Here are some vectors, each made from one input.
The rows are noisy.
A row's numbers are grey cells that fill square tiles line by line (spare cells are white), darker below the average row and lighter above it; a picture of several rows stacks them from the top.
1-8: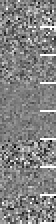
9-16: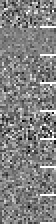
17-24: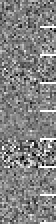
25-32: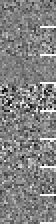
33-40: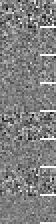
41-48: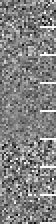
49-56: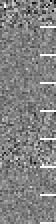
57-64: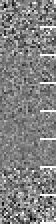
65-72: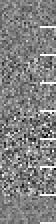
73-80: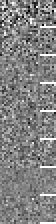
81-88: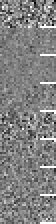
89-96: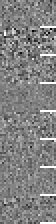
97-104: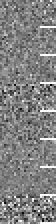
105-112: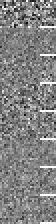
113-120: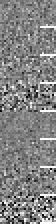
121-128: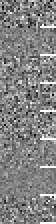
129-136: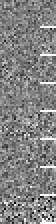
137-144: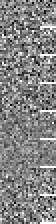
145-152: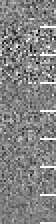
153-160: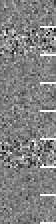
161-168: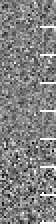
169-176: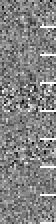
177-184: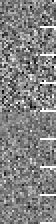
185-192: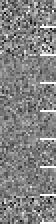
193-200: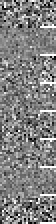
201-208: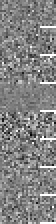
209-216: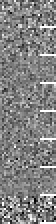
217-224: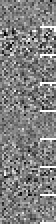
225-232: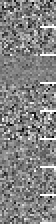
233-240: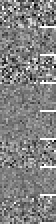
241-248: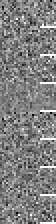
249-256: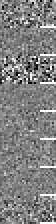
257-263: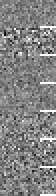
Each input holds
either one of 5 labels and a true/false value, or a node of a 14-node tree.
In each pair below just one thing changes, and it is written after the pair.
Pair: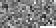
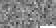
the label
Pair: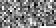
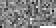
the label
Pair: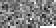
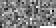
the true/false value
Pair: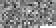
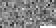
the label
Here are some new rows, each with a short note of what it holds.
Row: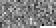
one of 5 labels and a true/false value
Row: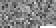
one of 5 labels and a true/false value
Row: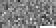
one of 5 labels and a true/false value
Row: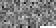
a node of a 14-node tree
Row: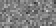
a node of a 14-node tree
